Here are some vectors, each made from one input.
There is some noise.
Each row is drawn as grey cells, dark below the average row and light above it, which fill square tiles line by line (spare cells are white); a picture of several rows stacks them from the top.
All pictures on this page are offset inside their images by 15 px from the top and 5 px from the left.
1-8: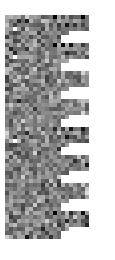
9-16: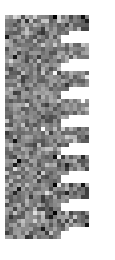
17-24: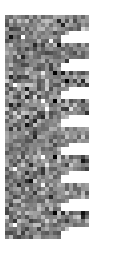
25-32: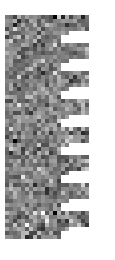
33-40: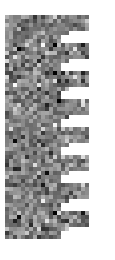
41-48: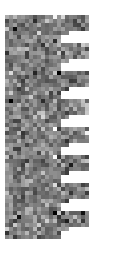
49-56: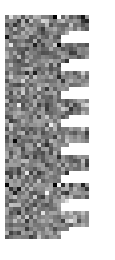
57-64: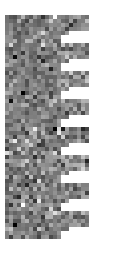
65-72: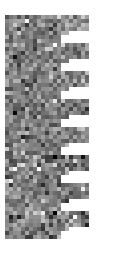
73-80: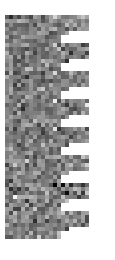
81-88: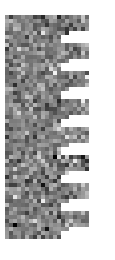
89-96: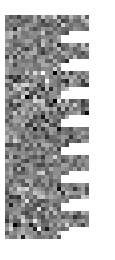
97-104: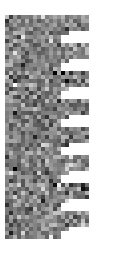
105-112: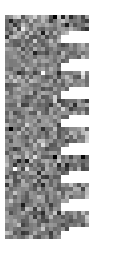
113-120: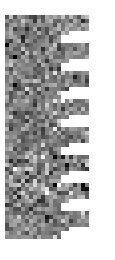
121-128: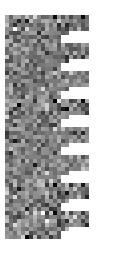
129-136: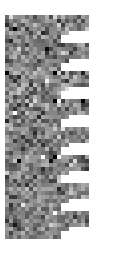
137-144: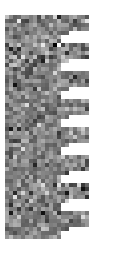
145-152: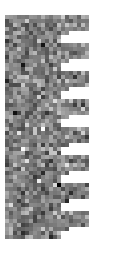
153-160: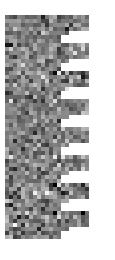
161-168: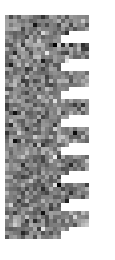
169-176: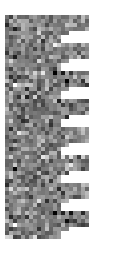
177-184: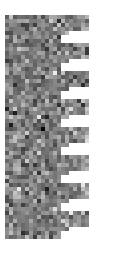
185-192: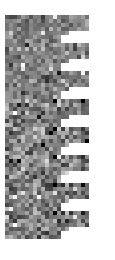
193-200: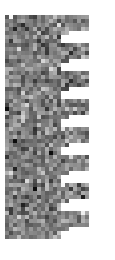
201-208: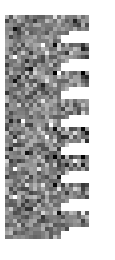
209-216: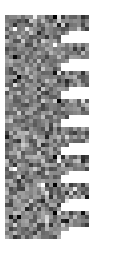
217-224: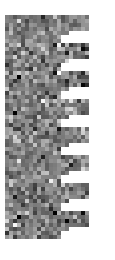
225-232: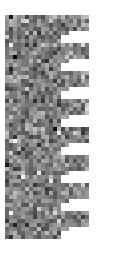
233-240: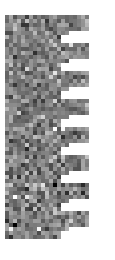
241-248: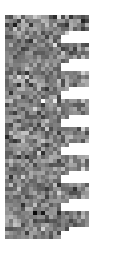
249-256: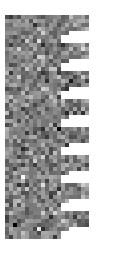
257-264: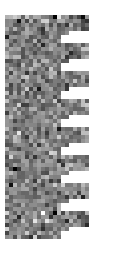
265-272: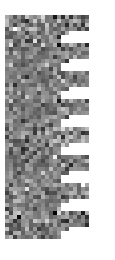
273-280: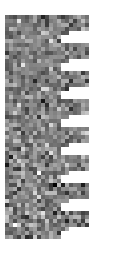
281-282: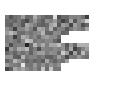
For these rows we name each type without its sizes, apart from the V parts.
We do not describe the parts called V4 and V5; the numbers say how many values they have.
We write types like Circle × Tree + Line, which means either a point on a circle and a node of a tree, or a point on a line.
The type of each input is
(Bool × Bool × Bool × Bool + V5) × Tree × (Tree + Unit) × V4.
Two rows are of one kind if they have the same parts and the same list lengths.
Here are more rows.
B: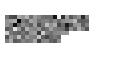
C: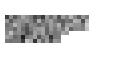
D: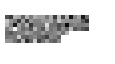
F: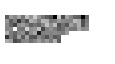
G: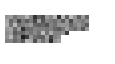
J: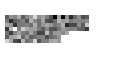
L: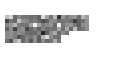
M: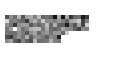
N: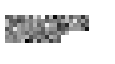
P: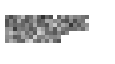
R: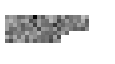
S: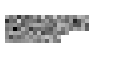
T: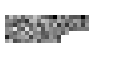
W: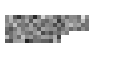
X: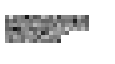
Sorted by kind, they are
B, F, J, M, T
C, G, P
D, N
L, R, S, W, X

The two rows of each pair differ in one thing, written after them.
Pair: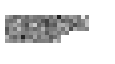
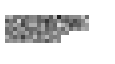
one of the four true/false values
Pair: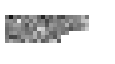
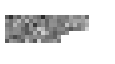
the value of V4
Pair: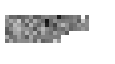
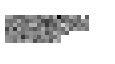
one of the four true/false values
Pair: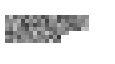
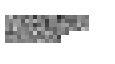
one of the four true/false values
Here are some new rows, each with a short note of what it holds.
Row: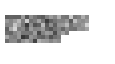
a node of a tree, four true/false values and a value of V4
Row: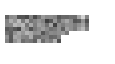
a node of each of two trees, four true/false values and a value of V4
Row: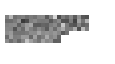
a node of a tree, four true/false values and a value of V4
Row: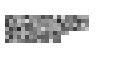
a node of each of two trees, four true/false values and a value of V4
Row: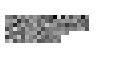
a node of a tree, a value of V4 and a value of V5
